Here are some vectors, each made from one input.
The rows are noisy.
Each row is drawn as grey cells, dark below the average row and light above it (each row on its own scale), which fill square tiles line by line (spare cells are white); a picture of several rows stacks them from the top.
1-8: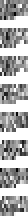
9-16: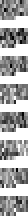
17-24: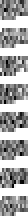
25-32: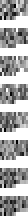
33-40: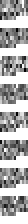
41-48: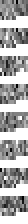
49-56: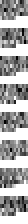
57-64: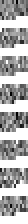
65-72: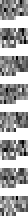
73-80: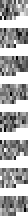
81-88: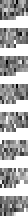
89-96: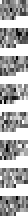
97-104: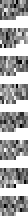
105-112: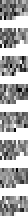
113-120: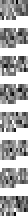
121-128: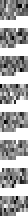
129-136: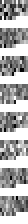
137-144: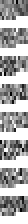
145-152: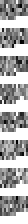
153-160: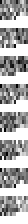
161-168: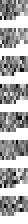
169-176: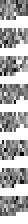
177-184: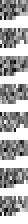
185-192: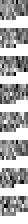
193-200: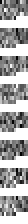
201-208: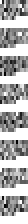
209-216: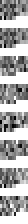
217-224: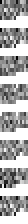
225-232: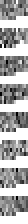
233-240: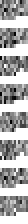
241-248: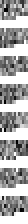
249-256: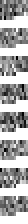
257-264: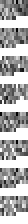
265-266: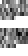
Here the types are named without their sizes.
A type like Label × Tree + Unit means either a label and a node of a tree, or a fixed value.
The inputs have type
Bool × Bool × Bool.
